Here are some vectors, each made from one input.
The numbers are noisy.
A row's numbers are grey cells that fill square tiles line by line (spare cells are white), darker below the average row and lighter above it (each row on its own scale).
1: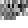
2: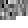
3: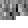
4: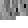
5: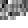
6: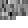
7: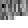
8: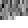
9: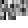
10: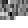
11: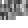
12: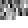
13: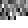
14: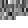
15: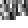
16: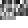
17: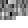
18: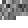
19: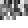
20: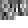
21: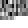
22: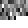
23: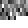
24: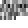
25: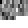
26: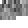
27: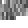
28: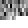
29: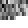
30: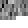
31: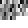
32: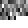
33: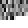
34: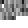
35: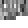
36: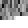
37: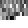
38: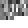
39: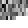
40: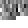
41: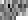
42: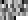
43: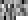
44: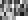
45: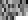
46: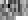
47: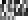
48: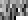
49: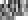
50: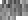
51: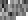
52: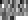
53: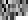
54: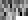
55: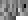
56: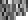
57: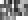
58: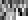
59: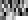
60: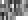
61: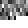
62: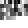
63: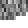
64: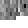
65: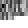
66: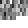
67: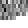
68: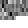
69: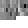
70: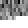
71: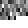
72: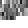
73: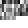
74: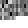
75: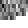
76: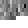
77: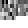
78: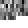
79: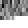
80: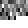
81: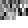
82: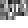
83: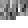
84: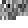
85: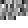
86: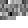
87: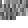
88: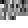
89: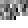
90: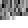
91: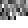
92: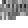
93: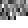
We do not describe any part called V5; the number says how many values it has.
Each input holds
a list of up to two items, each a true/false value and a value of V5.
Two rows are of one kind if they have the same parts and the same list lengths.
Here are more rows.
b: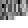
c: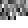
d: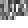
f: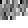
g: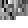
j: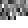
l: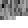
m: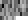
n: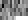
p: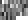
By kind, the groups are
b, d, l, m, n
c, j
f, g, p

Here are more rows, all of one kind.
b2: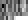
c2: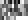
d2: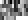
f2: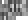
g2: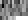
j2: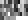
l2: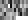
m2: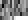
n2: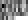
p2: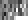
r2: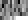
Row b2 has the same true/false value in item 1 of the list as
f2, n2 and p2.
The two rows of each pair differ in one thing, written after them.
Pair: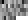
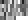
the true/false value in item 2 of the list
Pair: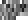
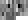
the true/false value in item 1 of the list
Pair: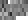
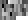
the value of V5 in item 2 of the list
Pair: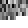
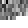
the true/false value in item 2 of the list
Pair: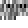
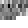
the true/false value in item 1 of the list
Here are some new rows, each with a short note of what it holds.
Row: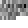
a list of two items
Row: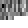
a list of one item
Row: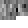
a list of two items
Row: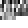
a list of one item
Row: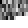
a list of two items
